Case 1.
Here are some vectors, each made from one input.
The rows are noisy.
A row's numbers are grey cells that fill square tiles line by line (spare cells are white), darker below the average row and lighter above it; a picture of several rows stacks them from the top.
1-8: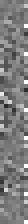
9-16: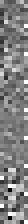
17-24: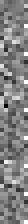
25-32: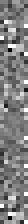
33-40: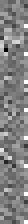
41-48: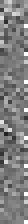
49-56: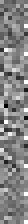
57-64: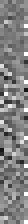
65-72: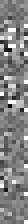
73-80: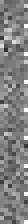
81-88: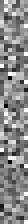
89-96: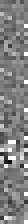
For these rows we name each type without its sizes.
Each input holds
a true/false value, together with either a fixed value, or a node of a tree.
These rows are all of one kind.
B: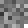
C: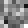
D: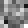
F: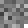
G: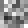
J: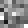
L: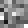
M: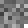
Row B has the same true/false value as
F and M.
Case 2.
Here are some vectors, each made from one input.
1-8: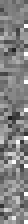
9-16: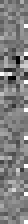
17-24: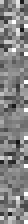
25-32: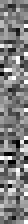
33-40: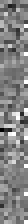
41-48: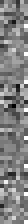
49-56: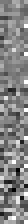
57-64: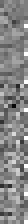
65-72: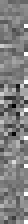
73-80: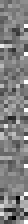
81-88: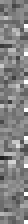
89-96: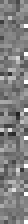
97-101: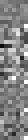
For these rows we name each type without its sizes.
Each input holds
a list of points on a line.
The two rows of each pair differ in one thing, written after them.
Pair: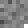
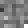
the place on the line in item 1 of the list
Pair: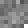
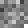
the place on the line in item 2 of the list
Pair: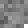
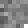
the place on the line in item 2 of the list
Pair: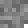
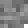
the place on the line in item 2 of the list
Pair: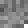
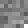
the place on the line in item 1 of the list
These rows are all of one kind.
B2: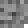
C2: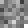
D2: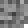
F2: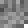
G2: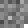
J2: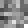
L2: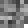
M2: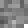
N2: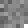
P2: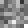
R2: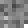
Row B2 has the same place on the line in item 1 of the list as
C2, D2 and P2.
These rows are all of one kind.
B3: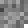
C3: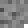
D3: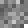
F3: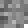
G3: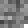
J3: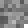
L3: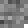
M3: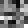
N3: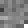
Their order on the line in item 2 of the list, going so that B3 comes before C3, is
B3, J3, G3, D3, L3, M3, N3, F3, C3.
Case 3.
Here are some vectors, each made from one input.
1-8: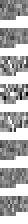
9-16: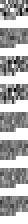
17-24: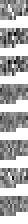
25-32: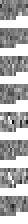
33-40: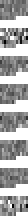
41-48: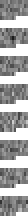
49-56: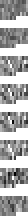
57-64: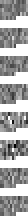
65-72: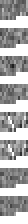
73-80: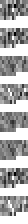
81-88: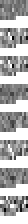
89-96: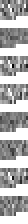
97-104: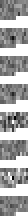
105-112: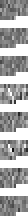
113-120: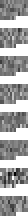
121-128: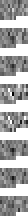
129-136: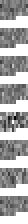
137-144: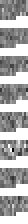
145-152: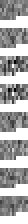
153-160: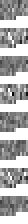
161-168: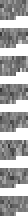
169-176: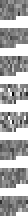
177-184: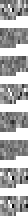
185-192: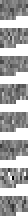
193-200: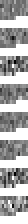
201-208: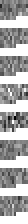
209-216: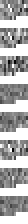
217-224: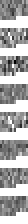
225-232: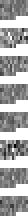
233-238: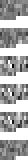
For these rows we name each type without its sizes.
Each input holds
a true/false value, together with either a fixed value, or a node of a tree.
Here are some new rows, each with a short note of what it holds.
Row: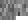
a node of a tree and a true/false value
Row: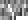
a node of a tree and a true/false value
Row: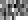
a true/false value
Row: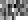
a true/false value
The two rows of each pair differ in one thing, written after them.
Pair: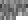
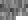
the node of the tree
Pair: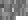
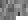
the node of the tree
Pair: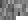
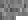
the node of the tree
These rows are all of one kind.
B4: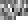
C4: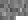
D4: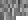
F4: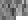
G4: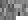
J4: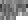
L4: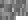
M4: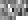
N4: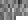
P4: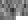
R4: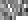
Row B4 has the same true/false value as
M4 and R4.
